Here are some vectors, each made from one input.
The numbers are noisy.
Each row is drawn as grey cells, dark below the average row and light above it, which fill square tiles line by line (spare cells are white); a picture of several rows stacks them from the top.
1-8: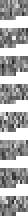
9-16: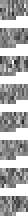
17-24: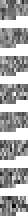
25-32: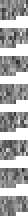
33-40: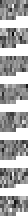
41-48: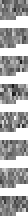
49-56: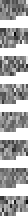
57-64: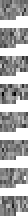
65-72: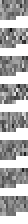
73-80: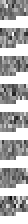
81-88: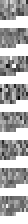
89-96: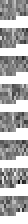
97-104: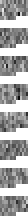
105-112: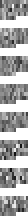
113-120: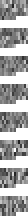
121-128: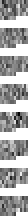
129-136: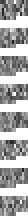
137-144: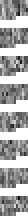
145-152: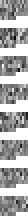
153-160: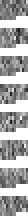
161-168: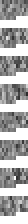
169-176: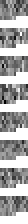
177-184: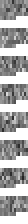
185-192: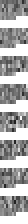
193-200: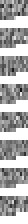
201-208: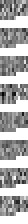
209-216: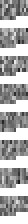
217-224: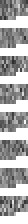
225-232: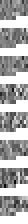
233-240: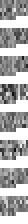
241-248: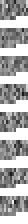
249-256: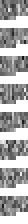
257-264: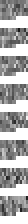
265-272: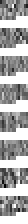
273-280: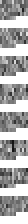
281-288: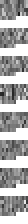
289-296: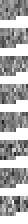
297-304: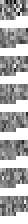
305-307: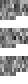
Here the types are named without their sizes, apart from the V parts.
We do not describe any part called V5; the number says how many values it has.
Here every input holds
a node of a tree, together with a list of items, each either a point on a line, or a value of V5.
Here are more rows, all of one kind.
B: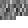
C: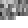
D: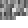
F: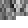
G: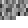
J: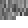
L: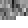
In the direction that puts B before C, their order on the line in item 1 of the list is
B, L, D, G, F, J, C.
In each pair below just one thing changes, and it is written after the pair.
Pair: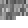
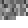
the value of V5 in item 2 of the list
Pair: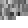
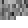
the value of V5 in item 1 of the list
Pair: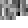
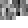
the value of V5 in item 2 of the list
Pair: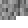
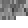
the value of V5 in item 1 of the list
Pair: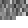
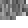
the value of V5 in item 2 of the list
